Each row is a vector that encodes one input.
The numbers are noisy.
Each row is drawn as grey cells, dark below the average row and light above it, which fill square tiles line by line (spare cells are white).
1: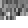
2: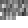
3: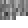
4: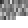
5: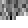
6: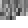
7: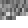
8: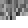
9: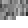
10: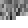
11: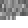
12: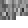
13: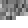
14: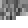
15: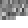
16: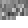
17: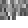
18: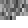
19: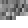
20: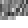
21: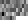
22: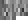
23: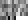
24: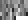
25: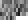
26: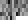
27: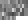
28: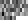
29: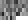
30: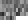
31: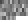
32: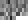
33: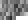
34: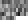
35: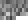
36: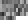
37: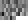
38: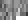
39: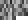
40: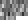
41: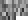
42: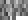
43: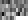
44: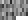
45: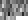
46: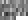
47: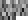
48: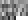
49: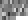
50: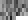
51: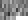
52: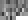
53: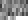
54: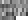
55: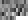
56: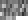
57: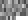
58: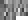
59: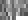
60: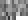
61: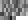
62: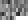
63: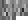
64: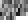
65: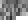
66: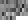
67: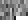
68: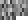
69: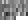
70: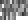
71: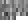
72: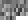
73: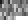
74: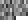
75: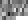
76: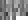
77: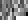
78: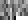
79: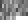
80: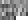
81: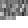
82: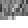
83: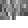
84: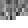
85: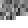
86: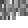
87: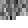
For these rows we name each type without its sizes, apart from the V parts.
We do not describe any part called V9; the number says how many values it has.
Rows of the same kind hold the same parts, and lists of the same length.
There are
2 kinds of row.
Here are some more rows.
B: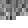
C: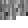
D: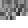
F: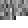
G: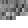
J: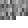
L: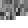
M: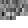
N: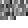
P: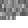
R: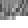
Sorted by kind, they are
B, D, G, L, M
C, F, J, N, P, R

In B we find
a label and a point on a line.
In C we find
a value of V9.
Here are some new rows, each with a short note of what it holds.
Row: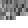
a label and a point on a line
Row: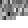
a value of V9
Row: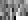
a value of V9
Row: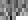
a label and a point on a line
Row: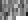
a value of V9
